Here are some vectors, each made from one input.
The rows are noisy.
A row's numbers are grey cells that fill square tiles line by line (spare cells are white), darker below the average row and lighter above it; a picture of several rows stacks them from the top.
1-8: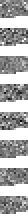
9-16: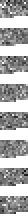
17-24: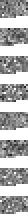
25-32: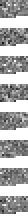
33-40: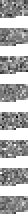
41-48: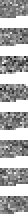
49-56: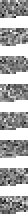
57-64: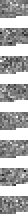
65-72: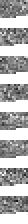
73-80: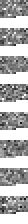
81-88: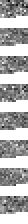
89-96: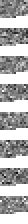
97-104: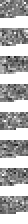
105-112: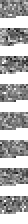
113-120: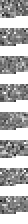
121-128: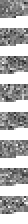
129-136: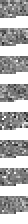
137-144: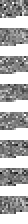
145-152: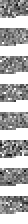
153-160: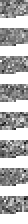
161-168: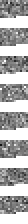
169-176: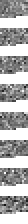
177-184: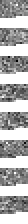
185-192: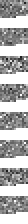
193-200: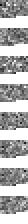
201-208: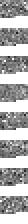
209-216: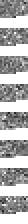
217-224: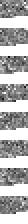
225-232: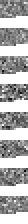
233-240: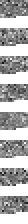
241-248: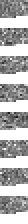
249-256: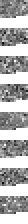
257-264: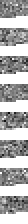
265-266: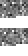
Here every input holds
four true/false values.
